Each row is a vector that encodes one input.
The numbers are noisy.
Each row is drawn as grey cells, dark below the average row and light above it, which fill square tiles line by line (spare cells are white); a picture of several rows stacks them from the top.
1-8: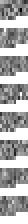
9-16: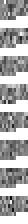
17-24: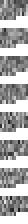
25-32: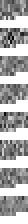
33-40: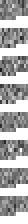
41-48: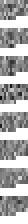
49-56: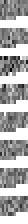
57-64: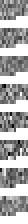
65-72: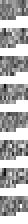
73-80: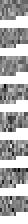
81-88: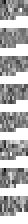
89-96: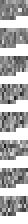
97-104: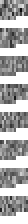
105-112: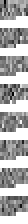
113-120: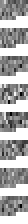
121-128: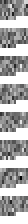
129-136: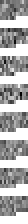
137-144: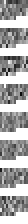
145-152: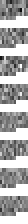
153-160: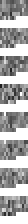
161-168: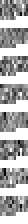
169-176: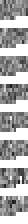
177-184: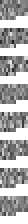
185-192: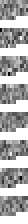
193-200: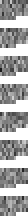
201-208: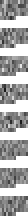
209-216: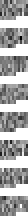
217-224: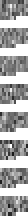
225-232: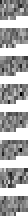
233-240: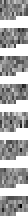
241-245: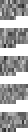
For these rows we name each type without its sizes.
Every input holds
a list of points on a line.
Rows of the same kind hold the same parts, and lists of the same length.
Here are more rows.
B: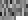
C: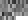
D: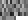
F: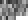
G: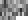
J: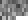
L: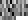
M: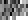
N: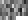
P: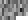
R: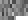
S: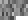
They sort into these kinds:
B, F, G, L, P
C, D, R, S
J, N
M

